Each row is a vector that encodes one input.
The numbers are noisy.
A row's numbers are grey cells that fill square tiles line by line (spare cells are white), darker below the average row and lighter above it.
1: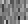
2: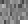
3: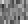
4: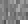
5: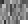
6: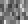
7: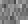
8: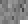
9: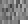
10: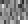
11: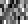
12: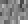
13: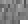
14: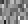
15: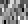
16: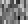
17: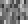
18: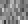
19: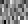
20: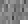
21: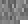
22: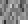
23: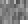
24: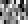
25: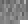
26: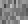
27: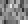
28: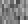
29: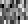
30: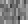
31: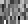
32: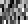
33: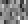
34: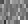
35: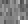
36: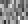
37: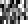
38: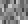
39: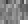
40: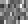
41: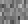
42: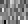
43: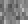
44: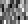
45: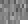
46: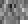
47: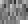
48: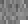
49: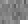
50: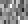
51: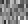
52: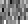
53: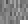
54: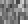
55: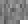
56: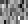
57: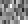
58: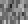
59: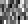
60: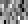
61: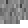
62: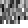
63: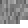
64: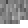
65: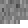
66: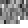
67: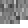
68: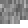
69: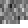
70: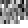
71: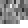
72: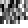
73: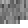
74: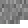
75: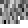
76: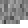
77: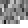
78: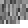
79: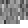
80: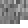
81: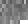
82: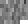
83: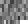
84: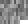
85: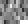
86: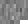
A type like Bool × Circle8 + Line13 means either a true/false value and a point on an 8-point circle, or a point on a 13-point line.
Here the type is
(Line6 + Line7) × Line7.
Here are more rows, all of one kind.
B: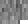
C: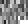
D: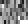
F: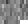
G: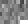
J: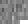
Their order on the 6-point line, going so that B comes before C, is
B, J, C, F, G, D.
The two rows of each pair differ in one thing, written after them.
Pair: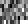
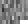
the place on the 6-point line
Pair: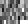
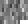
the place on the 7-point line
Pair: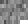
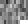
the place on the 7-point line
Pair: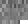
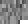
the place on the 6-point line
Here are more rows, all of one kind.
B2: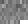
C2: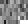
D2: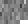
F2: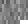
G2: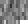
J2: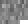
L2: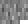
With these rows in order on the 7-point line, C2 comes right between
F2 and L2.
